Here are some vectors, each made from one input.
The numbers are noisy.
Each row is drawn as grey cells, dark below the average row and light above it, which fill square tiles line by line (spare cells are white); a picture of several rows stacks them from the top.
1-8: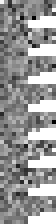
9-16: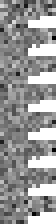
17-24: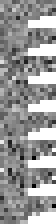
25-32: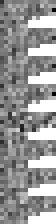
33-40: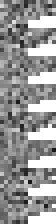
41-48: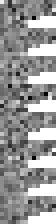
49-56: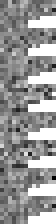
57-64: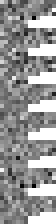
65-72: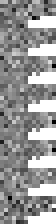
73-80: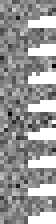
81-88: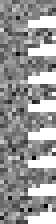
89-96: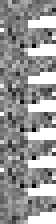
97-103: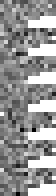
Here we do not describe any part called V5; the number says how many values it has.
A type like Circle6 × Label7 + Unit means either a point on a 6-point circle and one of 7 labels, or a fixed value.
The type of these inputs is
(Line4 + V5) × Line6.
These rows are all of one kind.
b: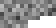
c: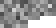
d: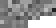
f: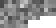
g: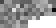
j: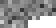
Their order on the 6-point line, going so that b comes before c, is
j, f, d, b, c, g.
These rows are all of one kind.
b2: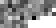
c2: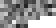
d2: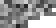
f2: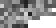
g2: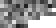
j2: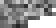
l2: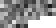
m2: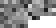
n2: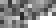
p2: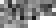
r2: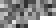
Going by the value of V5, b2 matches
n2 and p2.
